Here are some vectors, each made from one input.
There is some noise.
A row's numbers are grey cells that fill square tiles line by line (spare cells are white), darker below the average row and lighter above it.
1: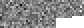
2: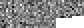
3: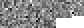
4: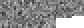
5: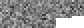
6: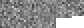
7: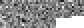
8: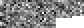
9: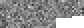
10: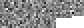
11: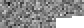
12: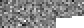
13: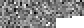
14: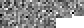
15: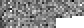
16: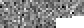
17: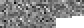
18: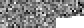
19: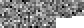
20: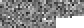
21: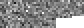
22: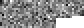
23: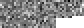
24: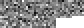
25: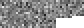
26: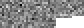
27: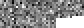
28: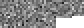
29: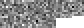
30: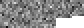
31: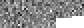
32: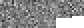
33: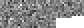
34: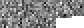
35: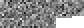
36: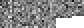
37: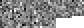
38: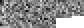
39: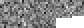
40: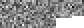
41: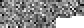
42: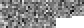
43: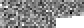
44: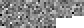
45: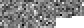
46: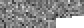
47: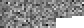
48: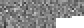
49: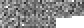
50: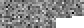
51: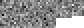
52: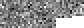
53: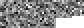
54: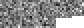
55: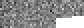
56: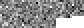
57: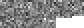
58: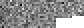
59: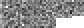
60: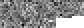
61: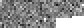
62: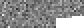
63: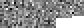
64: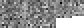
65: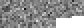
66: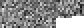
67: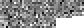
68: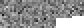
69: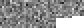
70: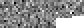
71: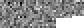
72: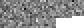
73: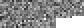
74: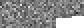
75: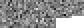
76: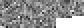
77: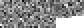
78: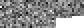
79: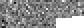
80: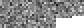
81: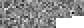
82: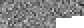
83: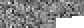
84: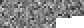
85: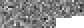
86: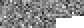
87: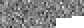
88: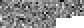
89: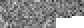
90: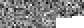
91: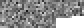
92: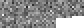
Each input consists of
a node of each of two 8-node trees, together with either a fixed value, or three true/false values.
